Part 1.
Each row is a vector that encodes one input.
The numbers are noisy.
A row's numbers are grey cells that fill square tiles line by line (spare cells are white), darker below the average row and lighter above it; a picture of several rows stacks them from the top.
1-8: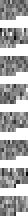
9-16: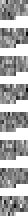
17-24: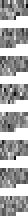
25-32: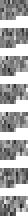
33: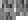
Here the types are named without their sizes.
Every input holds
three true/false values.
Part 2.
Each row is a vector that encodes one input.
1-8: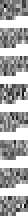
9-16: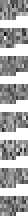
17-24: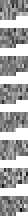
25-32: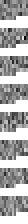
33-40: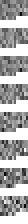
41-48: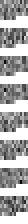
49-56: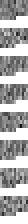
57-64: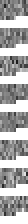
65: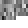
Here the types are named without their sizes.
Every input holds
a node of a tree.
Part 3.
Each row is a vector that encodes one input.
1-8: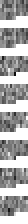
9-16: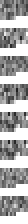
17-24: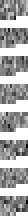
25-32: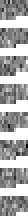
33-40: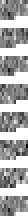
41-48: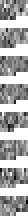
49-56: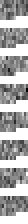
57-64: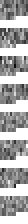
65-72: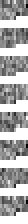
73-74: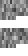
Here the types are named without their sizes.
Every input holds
three true/false values.
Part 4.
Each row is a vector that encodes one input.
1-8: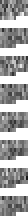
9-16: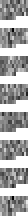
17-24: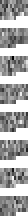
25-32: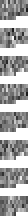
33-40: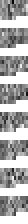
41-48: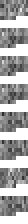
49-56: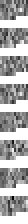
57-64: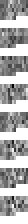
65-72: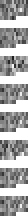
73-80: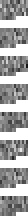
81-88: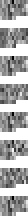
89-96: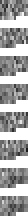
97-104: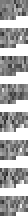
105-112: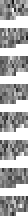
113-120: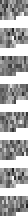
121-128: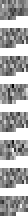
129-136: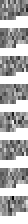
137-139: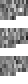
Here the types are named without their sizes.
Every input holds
a point on a line.
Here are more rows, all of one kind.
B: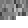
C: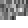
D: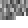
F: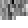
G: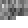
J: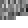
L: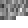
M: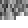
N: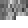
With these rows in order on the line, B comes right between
C and J.
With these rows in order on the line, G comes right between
D and J.
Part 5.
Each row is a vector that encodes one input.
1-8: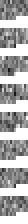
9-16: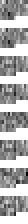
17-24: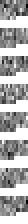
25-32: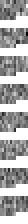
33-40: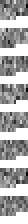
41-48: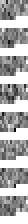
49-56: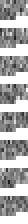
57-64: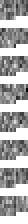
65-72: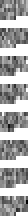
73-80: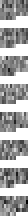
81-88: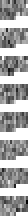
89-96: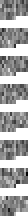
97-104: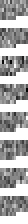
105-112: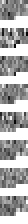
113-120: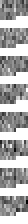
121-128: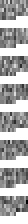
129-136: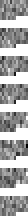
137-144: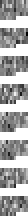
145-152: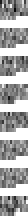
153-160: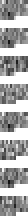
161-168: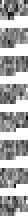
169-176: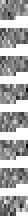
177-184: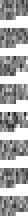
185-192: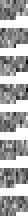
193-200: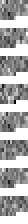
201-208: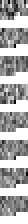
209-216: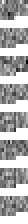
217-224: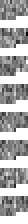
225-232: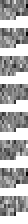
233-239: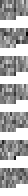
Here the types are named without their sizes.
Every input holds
three true/false values.
